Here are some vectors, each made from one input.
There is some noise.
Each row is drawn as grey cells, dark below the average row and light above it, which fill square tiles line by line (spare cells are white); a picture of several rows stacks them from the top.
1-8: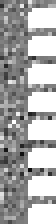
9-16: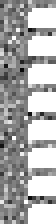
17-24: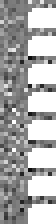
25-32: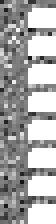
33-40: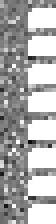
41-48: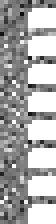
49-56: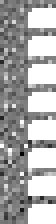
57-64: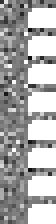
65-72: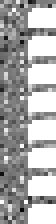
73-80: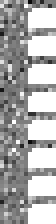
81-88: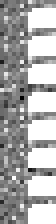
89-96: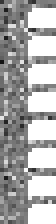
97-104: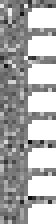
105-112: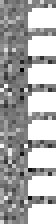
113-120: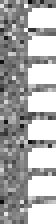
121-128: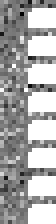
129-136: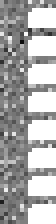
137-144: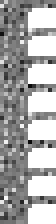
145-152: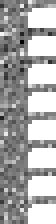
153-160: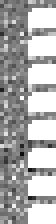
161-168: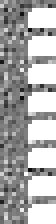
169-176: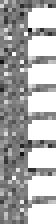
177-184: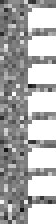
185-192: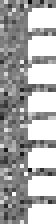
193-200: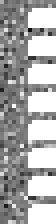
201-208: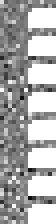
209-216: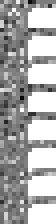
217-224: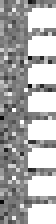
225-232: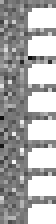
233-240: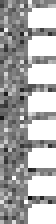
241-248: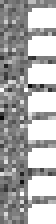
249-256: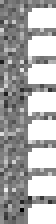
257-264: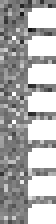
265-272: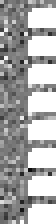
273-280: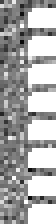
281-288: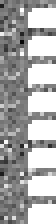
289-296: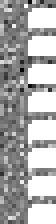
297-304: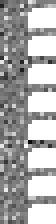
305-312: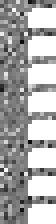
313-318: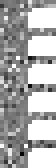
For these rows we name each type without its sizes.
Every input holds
either a point on a circle, or a point on a line.
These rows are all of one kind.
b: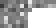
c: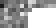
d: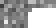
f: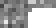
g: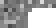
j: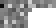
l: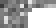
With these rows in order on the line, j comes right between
b and d.
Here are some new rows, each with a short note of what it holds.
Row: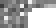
a point on a line
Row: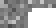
a point on a line
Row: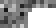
a point on a circle
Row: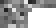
a point on a circle
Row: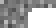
a point on a line
